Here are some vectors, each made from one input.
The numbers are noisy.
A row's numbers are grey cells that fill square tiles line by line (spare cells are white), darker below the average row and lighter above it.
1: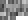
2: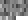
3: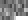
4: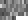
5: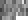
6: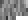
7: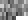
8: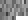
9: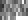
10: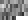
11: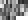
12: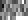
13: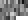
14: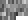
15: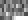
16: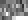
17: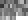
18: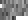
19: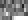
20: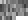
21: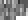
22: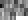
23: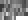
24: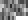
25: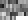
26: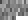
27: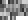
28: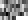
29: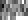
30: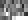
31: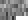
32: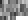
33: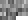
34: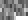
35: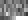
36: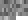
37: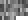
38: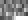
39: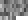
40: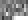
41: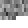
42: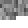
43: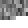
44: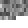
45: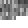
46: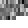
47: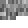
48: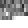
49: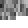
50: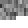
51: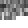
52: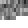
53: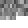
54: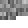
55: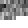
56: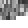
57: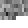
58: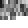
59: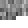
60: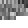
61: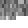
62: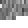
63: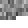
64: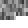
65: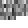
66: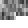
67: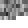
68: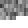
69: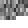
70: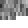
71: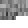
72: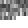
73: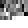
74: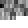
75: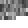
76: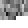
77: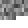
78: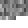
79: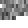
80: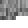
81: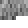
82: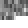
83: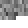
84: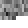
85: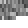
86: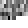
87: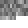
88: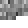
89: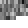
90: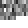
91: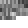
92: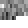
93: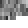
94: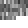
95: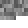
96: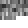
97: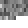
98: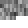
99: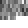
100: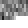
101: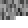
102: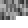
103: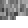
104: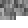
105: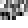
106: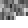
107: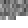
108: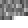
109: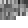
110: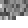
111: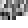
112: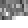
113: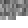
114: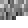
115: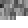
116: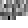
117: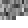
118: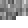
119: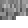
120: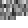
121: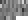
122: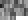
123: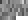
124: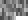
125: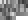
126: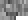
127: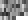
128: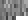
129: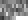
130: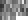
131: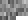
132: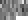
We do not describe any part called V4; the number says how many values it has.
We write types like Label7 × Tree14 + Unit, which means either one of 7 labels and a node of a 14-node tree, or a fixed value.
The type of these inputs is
Bool × Line3 × Line3 × V4 + List2(Line5).
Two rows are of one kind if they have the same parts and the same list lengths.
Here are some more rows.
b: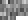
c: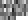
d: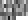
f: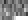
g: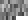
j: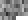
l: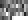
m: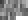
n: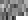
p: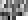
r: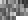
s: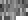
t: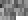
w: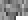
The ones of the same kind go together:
b, g, m, n
c, d, p
f, l, r, s
j, t, w

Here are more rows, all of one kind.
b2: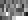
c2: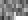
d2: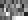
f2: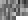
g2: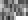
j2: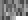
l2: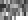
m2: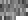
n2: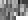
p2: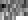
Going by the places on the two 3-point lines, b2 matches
c2, f2 and n2.
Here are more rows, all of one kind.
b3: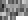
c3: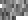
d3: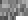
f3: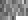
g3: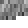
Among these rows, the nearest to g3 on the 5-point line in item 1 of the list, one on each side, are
d3 and f3.
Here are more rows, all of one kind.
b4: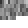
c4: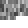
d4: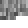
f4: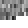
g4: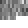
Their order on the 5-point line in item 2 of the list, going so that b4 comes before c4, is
b4, g4, d4, c4, f4.
